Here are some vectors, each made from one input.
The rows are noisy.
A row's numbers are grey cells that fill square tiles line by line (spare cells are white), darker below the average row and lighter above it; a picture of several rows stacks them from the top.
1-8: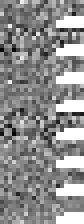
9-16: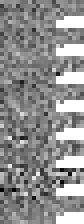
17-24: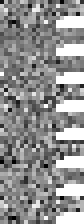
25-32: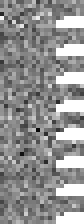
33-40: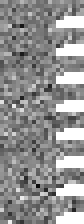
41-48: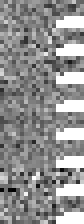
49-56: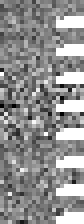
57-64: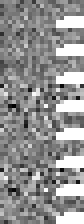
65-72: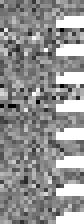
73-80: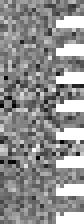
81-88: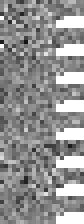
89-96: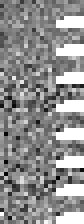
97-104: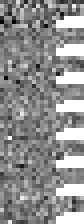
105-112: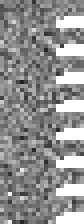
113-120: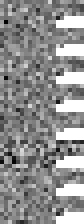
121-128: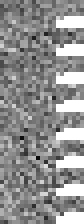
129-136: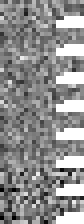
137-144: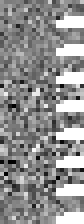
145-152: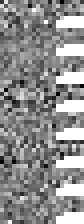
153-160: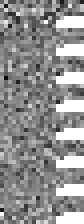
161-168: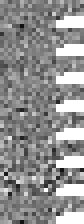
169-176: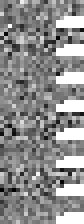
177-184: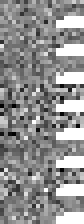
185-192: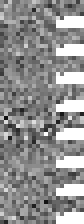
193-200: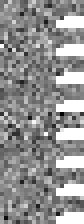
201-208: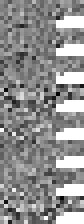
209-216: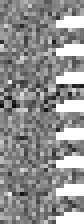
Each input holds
either a point on an 8-point circle, or a fixed value, or a point on a 5-point line and a point on an 8-point line, or a node of an 11-node tree, or three true/false values.
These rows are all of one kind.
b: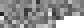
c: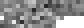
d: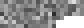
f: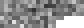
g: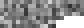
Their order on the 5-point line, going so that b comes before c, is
g, b, d, f, c.
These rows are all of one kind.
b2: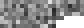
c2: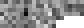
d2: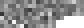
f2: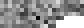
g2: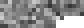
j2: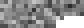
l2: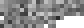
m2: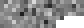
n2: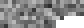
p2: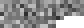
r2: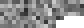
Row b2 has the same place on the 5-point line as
f2, l2 and p2.
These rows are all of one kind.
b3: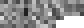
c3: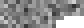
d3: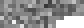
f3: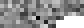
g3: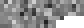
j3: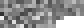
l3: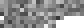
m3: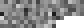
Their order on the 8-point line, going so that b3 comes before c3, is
g3, f3, b3, c3, m3, d3, j3, l3.
